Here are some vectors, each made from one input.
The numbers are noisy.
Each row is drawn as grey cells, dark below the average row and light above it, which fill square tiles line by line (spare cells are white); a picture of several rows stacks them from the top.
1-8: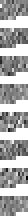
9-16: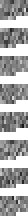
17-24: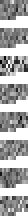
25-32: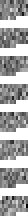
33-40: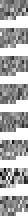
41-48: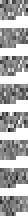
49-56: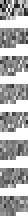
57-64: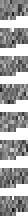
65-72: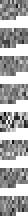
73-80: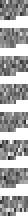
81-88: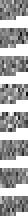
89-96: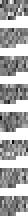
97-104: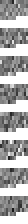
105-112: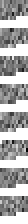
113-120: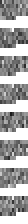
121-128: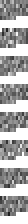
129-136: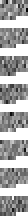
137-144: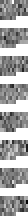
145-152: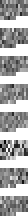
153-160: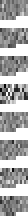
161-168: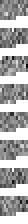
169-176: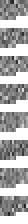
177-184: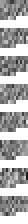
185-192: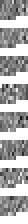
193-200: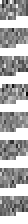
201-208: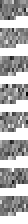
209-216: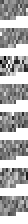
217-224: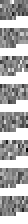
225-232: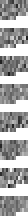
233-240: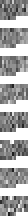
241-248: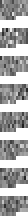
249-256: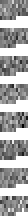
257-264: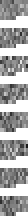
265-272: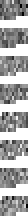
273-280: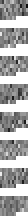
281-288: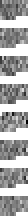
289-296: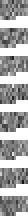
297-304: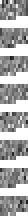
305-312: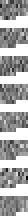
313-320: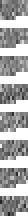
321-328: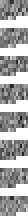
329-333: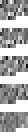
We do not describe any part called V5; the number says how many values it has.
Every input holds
a list of up to three items, each a true/false value and a value of V5.
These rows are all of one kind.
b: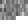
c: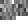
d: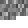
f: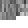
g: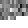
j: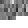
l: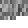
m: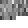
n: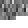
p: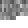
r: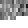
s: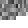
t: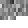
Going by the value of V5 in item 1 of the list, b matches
f, j, n and p.
